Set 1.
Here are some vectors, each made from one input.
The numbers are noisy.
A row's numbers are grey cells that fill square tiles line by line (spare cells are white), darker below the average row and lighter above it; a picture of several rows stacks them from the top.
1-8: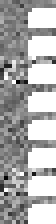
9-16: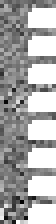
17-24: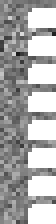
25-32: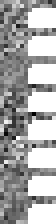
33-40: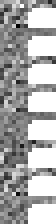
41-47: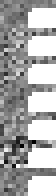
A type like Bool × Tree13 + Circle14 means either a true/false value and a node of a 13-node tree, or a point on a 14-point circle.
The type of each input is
List2(Line5).
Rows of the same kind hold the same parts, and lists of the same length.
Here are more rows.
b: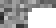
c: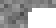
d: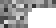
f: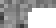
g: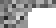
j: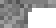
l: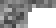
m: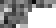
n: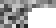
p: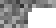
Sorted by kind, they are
b, f, l, m
c, j, n, p
d, g

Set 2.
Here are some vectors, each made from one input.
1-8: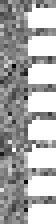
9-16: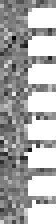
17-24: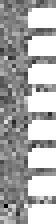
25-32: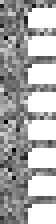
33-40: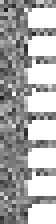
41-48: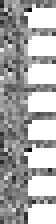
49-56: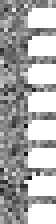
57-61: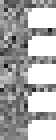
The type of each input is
Line6 × Tree7.
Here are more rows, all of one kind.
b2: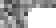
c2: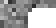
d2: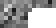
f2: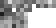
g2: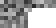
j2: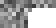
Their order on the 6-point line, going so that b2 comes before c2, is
f2, b2, g2, j2, d2, c2.
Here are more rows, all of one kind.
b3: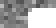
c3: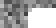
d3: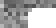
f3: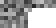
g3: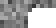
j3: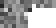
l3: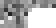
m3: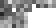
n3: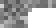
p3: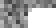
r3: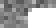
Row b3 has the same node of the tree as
n3 and r3.
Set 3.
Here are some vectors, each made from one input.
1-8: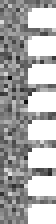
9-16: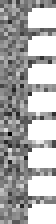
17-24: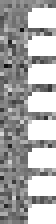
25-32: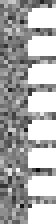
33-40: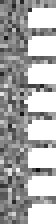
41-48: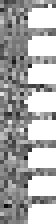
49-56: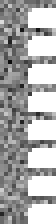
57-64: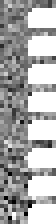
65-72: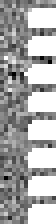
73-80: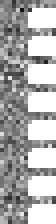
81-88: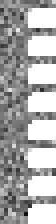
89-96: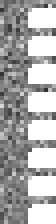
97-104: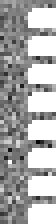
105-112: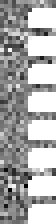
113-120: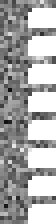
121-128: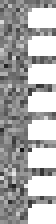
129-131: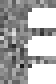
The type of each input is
Bool × Tree13.
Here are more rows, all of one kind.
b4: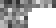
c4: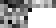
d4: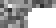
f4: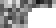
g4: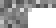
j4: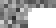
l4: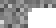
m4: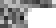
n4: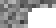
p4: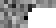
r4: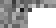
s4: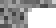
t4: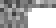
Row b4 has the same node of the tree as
j4 and l4.
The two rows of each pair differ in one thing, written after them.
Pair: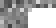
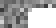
the true/false value
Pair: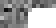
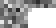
the node of the tree
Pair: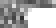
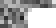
the true/false value
